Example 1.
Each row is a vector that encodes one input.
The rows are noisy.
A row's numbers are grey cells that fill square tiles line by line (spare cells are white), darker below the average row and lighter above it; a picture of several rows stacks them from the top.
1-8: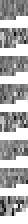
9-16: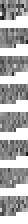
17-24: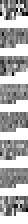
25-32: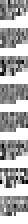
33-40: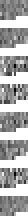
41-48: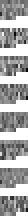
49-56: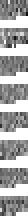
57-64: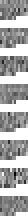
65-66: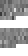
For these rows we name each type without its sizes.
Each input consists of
a list of points on a line.
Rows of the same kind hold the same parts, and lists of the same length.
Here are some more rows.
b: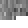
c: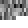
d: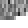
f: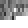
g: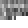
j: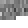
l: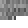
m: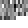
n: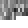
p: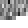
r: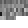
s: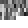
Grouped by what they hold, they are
b, g, j, l, n
c, m, s
d, f, p, r

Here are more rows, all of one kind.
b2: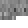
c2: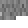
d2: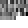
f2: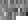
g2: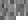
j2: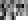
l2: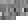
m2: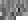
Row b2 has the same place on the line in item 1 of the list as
c2 and f2.
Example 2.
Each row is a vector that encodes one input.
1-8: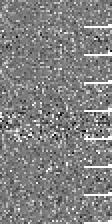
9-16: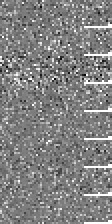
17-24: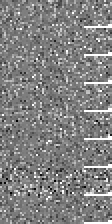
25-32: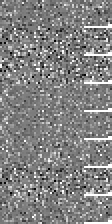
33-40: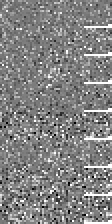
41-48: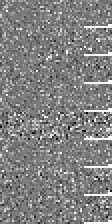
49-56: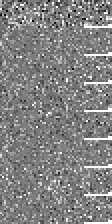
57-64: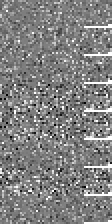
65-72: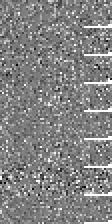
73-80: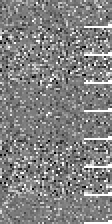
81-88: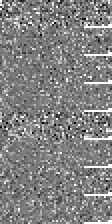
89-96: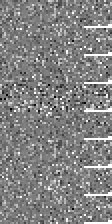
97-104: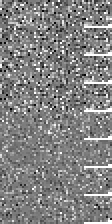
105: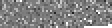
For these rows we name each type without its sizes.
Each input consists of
either a point on a circle, or a label.
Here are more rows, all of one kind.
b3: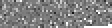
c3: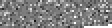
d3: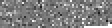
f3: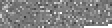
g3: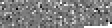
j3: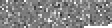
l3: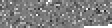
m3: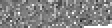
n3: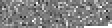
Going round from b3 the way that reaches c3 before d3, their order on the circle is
b3, f3, j3, m3, l3, c3, g3, d3, n3.
